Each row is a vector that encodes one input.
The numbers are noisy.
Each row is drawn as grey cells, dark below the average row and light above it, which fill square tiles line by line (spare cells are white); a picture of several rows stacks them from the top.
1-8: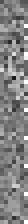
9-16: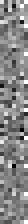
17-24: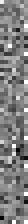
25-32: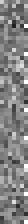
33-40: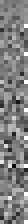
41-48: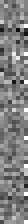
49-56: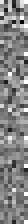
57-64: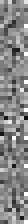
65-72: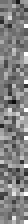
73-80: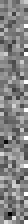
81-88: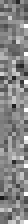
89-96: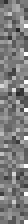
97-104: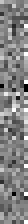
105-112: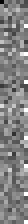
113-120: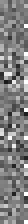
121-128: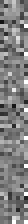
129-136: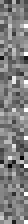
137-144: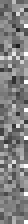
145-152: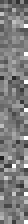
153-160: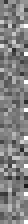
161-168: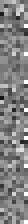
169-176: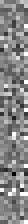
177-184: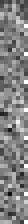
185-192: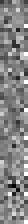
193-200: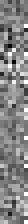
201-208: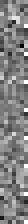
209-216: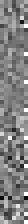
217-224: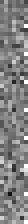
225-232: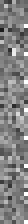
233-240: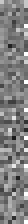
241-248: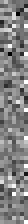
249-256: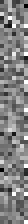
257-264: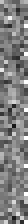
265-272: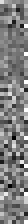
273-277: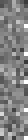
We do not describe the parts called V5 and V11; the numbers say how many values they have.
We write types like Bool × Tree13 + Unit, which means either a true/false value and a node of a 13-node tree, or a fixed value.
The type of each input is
(Bool × Bool × Bool + List2(V5)) × Circle10 + Line7 × V11.
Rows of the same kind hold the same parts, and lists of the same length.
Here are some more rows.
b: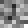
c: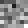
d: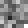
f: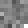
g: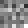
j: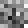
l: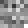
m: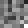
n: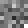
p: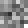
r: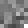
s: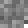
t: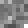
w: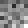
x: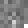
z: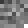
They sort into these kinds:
b, p, s, t
c, m, w, z
d, f, j, r
g, l
n, x

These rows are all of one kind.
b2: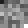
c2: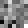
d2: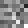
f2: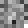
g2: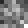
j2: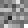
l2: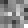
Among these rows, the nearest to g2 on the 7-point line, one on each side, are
c2 and j2.
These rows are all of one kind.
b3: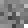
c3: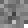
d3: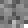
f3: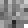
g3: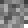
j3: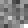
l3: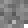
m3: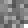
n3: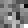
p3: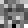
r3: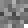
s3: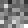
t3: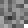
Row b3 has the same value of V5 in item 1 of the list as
c3 and p3.
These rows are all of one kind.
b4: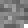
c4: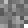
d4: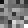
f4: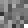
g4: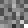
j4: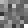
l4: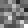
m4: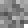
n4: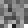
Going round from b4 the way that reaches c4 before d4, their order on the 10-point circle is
b4, j4, f4, m4, c4, g4, d4, n4, l4.
